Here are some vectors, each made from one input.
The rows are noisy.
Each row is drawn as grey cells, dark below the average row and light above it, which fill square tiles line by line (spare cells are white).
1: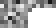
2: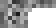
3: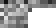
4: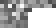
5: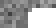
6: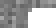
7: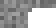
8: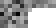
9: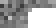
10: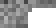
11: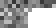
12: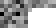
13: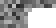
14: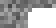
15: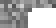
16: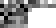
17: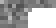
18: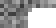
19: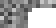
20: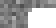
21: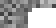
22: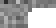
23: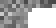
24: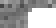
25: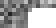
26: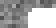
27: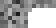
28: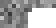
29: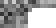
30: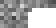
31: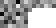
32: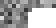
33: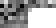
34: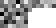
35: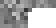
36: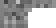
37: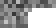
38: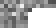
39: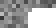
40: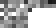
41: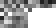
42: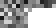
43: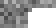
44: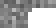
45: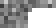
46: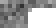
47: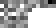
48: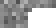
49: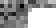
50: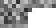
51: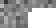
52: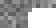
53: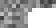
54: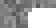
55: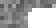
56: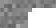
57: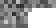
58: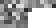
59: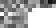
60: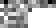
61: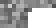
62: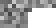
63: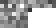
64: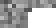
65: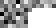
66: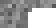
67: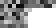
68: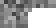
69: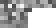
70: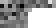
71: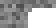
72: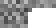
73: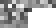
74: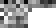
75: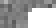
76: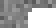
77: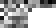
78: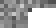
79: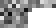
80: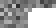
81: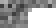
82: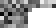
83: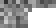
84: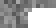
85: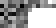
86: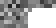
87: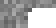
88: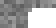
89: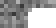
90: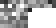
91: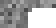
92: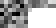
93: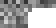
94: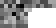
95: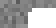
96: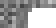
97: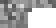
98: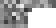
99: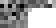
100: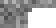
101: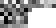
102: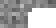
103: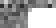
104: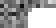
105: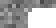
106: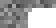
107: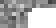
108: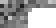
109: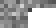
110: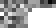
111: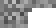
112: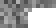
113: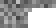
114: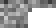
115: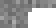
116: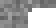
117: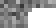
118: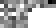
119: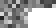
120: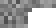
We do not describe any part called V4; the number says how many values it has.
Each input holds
a list of up to two items, each one of 6 labels and a value of V4.
